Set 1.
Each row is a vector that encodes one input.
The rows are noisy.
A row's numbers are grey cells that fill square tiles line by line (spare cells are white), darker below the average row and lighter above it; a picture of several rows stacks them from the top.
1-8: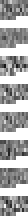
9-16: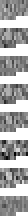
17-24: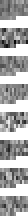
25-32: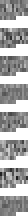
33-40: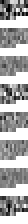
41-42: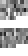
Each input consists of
a node of an 8-node tree.
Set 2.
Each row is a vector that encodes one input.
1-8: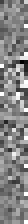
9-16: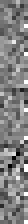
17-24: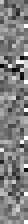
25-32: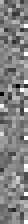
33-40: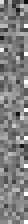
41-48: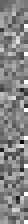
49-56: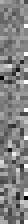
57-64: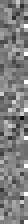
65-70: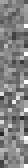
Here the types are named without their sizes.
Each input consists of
a point on a circle.
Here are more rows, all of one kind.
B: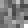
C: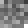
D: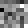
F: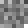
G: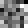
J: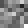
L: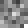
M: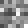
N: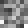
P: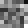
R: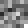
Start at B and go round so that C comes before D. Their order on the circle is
B, C, F, P, G, M, D, L, N, J, R.
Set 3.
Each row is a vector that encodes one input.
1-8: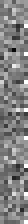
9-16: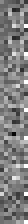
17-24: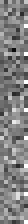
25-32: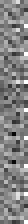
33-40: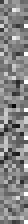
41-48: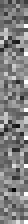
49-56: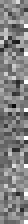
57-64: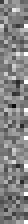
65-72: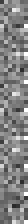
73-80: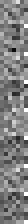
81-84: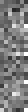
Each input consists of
either a point on an 8-point circle, or a fixed value.
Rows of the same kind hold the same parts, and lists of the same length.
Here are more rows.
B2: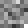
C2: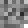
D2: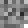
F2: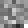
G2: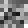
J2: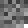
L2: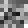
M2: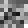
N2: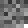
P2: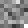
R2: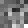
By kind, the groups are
B2, C2, D2, F2, J2, N2, P2, R2
G2, L2, M2

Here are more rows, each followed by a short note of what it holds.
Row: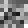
a fixed value
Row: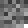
a point on an 8-point circle
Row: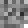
a point on an 8-point circle
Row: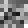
a fixed value
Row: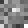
a point on an 8-point circle
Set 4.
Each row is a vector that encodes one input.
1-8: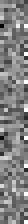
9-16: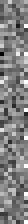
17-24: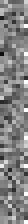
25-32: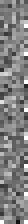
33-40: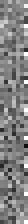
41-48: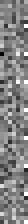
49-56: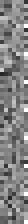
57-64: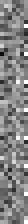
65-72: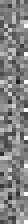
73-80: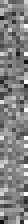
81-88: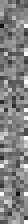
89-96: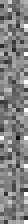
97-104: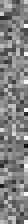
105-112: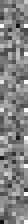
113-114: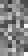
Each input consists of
five true/false values.
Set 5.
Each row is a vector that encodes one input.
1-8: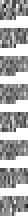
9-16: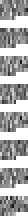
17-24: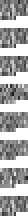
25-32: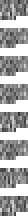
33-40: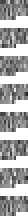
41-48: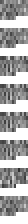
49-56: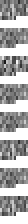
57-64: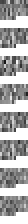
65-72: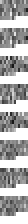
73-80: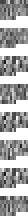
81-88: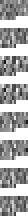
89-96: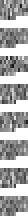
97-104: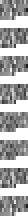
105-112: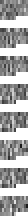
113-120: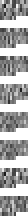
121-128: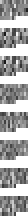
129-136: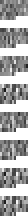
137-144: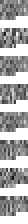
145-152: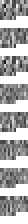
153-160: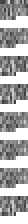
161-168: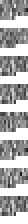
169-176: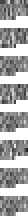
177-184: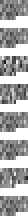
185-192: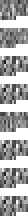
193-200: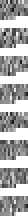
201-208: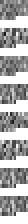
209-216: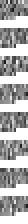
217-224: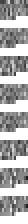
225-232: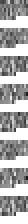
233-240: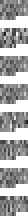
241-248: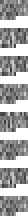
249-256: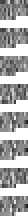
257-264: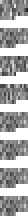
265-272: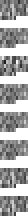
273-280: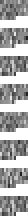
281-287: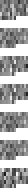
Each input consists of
one of 7 labels.
